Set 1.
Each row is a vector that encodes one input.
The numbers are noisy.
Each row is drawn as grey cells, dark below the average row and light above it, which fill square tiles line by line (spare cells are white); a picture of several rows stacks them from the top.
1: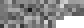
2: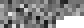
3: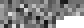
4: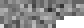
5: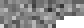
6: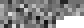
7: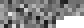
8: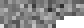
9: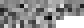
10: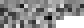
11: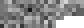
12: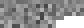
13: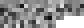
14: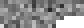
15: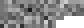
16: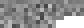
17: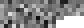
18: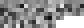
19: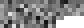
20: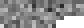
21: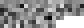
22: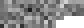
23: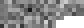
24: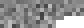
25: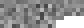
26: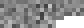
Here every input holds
a point on a 5-point line.
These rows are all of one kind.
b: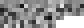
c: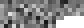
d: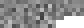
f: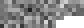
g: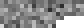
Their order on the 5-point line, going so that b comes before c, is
b, f, d, g, c.
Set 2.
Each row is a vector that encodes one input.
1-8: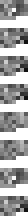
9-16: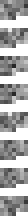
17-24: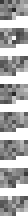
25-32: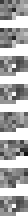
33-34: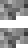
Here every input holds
a point on a 6-point line.
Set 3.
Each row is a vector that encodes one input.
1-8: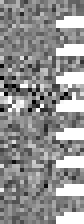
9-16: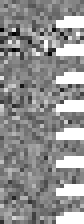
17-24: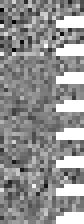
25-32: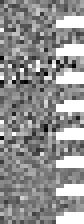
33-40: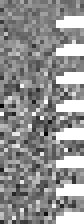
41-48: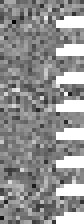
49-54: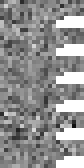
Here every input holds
three true/false values.
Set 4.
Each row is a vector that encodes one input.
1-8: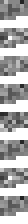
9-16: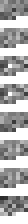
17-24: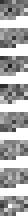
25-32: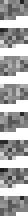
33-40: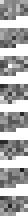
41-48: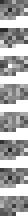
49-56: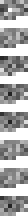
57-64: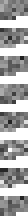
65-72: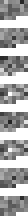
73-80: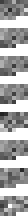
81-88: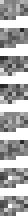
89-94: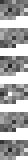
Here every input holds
a point on a 6-point line.
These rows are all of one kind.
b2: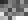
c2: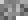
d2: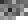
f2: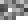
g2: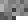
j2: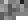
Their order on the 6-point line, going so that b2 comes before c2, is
b2, d2, j2, g2, c2, f2.
